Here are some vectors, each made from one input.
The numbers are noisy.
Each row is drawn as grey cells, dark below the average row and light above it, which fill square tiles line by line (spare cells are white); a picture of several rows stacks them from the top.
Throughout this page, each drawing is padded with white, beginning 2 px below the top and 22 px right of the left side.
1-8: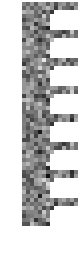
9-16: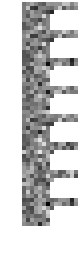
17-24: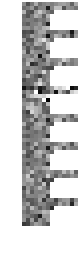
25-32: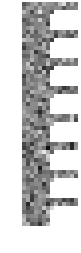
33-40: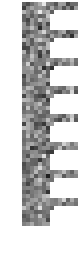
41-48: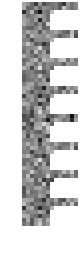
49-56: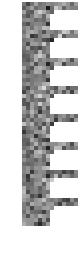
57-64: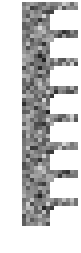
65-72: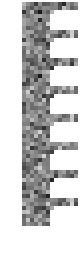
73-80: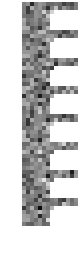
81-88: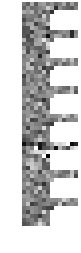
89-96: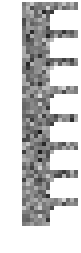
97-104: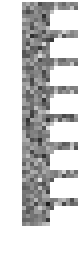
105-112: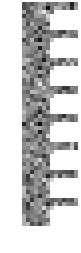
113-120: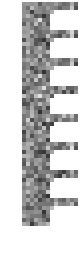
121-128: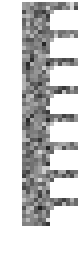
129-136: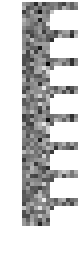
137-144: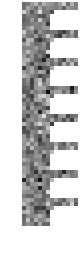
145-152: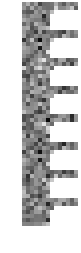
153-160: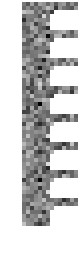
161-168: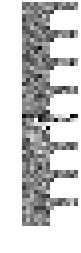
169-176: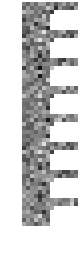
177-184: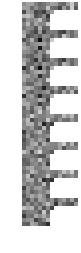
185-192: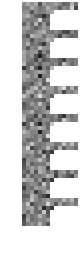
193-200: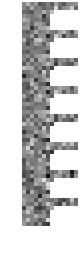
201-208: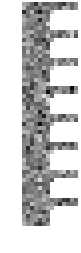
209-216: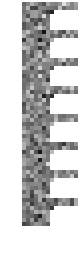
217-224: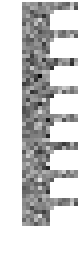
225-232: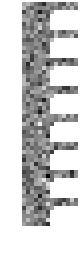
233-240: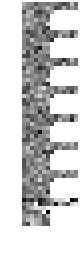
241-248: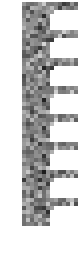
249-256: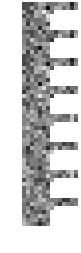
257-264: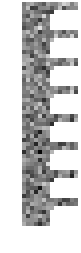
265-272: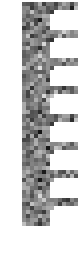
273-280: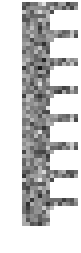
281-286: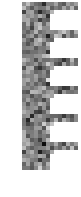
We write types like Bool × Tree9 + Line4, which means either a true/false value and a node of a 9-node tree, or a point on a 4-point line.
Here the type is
Bool × Bool × Bool × Bool + Unit.
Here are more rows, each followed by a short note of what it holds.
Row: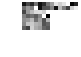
a fixed value
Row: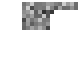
four true/false values
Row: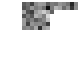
four true/false values
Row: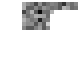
four true/false values
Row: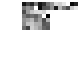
a fixed value
